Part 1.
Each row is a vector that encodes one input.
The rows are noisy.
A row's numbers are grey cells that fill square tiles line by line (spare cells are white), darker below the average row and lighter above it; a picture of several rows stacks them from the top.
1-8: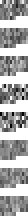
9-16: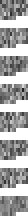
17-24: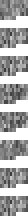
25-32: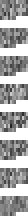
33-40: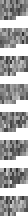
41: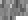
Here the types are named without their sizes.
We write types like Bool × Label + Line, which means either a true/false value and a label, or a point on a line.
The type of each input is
Line.
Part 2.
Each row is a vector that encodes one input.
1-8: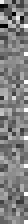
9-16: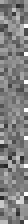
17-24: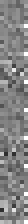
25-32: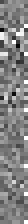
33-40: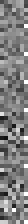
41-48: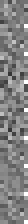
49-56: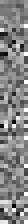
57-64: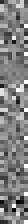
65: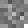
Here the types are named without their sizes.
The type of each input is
Line.
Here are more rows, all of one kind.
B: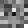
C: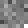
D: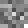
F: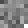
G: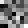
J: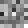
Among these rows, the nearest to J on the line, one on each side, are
C and G.
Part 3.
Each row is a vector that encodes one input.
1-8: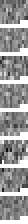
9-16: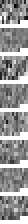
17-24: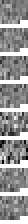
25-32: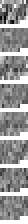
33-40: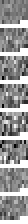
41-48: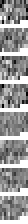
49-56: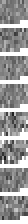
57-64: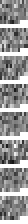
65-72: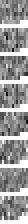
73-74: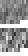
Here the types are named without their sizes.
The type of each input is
Line.
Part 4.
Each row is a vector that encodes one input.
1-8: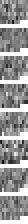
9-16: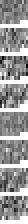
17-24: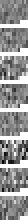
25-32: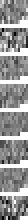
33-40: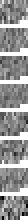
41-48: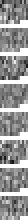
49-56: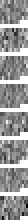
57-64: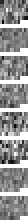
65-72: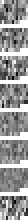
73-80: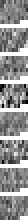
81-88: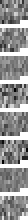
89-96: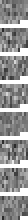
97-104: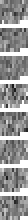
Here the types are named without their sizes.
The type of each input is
Line.
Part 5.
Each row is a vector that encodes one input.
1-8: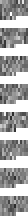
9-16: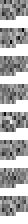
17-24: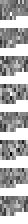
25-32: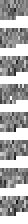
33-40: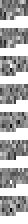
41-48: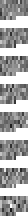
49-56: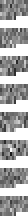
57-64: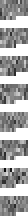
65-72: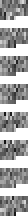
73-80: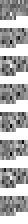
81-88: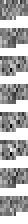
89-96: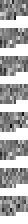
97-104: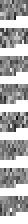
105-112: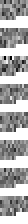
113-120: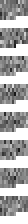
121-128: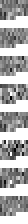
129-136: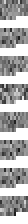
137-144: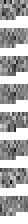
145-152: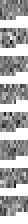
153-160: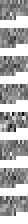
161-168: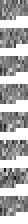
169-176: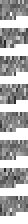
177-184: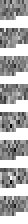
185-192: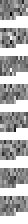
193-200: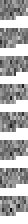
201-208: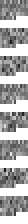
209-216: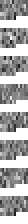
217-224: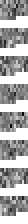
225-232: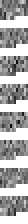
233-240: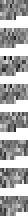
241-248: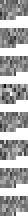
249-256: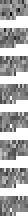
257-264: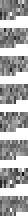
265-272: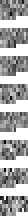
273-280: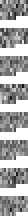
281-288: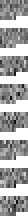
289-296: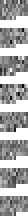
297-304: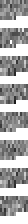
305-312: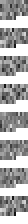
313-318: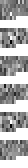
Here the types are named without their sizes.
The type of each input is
Line.
